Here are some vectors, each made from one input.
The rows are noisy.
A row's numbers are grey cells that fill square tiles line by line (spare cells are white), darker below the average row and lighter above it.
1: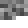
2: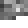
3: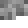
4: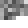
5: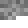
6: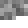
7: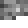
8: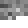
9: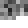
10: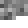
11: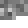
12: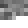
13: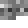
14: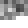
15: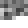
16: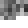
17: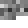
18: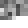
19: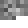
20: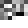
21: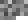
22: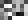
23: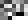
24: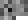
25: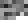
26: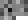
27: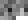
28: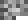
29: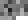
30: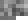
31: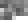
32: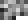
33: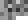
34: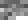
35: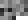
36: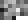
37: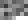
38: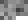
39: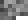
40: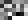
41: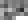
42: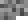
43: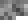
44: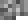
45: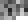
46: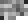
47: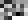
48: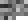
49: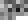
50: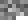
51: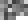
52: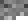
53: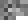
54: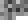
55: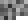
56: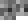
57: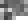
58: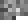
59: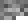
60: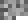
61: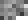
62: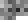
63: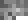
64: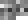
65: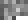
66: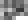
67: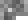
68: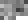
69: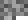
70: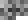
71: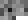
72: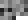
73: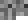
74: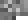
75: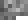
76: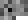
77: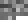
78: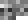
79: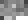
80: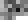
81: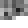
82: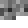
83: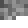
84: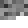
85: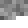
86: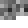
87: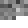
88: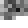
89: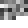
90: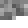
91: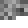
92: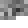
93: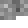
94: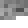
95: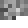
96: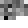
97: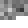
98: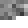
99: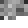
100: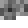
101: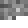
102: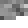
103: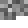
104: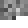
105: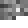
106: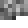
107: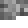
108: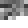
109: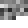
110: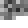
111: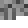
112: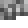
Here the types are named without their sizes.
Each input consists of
a list of points on a circle.
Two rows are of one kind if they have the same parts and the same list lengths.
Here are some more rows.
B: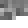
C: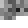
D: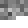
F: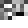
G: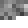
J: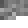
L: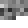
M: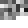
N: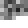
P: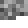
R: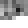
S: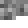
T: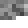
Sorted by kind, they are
B, D, G, J, P, S, T
C, L, M, N
F
R

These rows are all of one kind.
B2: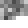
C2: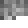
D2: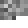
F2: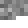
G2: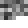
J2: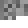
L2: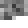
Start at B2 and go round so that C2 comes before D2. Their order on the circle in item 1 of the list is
B2, L2, F2, G2, C2, J2, D2.
